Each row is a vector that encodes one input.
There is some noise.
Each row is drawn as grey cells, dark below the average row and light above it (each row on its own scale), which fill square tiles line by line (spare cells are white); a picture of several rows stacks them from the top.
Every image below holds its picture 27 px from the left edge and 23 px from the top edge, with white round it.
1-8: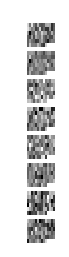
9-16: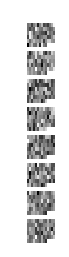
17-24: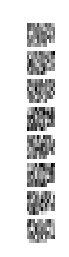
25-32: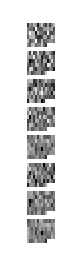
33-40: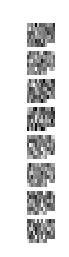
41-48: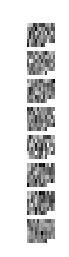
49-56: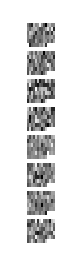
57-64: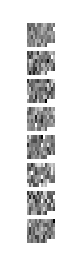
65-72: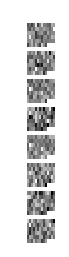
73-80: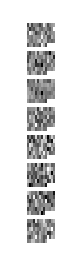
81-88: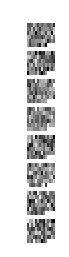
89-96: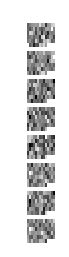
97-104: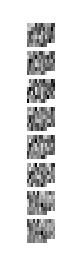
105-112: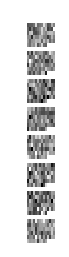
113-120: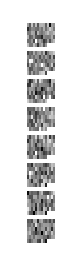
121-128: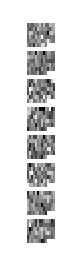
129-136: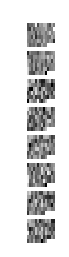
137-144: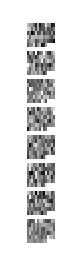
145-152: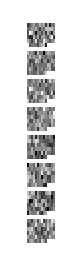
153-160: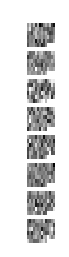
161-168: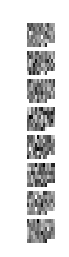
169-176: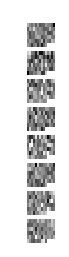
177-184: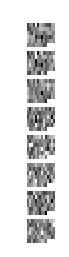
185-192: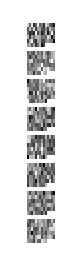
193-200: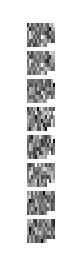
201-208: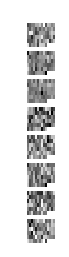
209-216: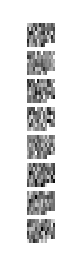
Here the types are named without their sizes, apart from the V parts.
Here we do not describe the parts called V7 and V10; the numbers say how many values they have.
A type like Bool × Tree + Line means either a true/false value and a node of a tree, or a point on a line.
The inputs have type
List(Line) + V7 × V10.
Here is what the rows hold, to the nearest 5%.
About 40% of them hold a value of V7 and a value of V10. The rest are lists of points on a line.
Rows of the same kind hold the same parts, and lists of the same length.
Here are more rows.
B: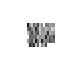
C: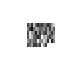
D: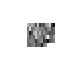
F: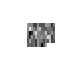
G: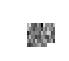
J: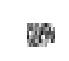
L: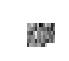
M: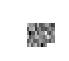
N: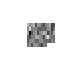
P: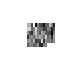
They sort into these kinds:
B
C
D, F, L, M, N, P
G
J

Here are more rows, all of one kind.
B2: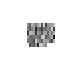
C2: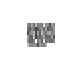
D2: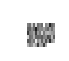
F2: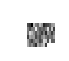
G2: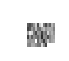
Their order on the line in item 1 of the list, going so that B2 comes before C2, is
B2, F2, C2, D2, G2.
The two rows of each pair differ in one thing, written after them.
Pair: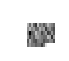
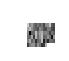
the value of V10
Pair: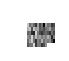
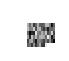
the value of V7
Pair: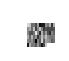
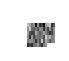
the value of V10
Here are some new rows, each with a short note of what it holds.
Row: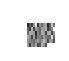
a list of two items
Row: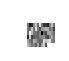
a list of three items
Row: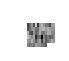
a list of one item
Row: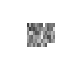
a list of two items
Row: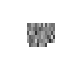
a list of three items
